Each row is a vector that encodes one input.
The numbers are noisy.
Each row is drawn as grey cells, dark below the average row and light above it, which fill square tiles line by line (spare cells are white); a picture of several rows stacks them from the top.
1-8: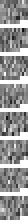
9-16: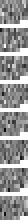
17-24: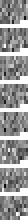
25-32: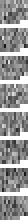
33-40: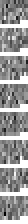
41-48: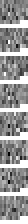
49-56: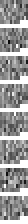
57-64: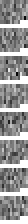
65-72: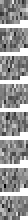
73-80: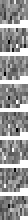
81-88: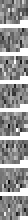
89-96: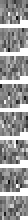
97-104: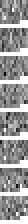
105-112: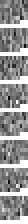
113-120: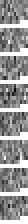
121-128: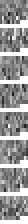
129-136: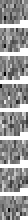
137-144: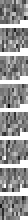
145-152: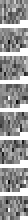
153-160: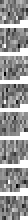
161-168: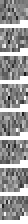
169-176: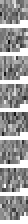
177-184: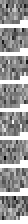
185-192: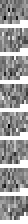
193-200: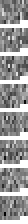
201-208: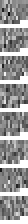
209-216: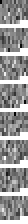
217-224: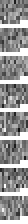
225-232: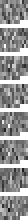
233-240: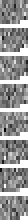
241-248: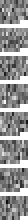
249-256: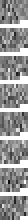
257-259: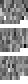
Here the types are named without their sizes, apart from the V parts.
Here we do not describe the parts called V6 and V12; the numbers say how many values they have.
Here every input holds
three true/false values, together with either a point on a line, or a value of V6 and a value of V12.
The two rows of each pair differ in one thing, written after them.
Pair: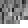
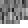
the value of V6
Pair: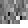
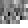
the value of V12
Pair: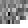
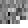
the value of V12
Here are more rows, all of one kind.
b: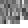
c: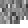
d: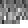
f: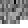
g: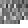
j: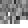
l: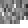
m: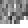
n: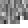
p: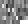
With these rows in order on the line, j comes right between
f and m.
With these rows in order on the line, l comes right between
d and g.
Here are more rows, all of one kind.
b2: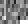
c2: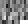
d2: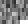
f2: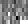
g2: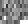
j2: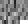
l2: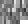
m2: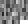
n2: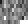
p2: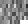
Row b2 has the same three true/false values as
c2, d2, j2 and m2.
